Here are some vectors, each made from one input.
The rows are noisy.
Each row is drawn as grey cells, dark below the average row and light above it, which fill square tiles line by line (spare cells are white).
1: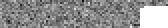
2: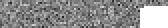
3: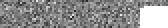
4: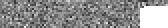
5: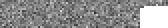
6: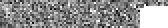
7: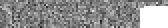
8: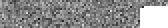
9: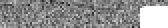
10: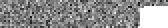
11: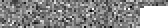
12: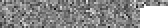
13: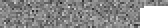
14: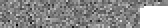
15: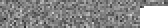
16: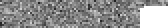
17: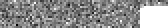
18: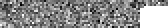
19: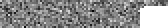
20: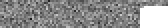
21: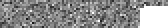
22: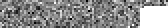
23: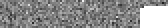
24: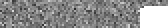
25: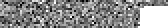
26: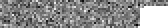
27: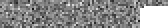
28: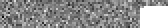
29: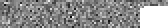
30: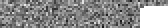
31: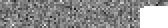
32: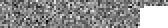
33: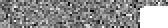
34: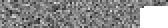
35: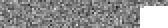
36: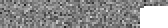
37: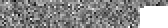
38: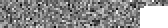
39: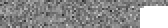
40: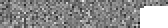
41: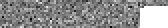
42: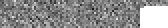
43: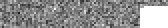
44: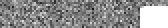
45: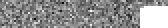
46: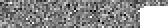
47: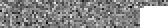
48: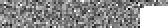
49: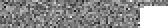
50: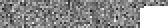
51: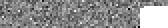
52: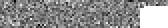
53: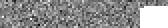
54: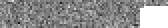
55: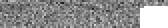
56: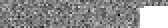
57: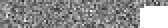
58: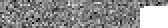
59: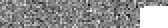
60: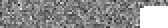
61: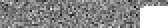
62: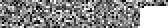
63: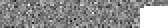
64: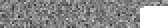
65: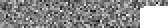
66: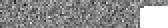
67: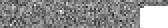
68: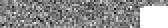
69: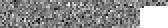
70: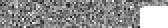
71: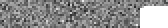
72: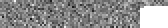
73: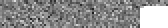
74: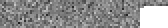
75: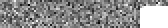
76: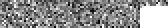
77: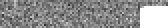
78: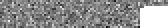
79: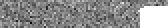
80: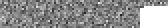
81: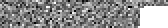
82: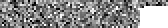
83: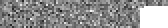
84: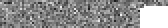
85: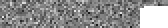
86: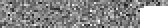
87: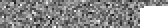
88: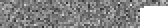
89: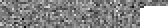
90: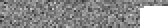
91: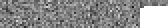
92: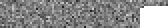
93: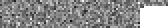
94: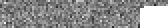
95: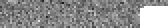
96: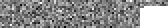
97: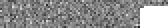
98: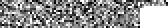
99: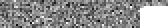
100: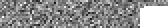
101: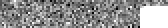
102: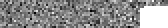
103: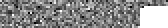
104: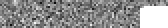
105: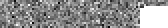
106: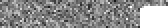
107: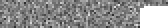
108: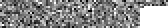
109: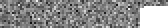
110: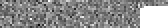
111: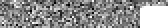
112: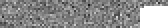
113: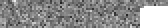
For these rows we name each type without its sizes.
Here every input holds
a point on a line, together with either a point on a circle, or a fixed value.
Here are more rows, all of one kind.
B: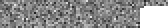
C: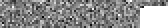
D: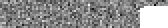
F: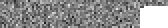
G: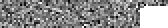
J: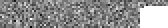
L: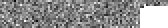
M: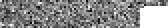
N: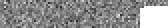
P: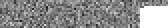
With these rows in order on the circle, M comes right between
C and P.
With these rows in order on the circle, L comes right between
F and G.
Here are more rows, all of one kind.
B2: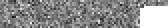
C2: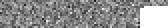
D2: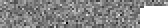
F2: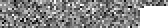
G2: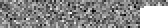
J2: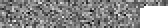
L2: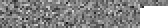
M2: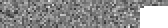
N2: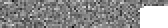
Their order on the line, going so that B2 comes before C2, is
M2, N2, F2, D2, L2, G2, B2, J2, C2.
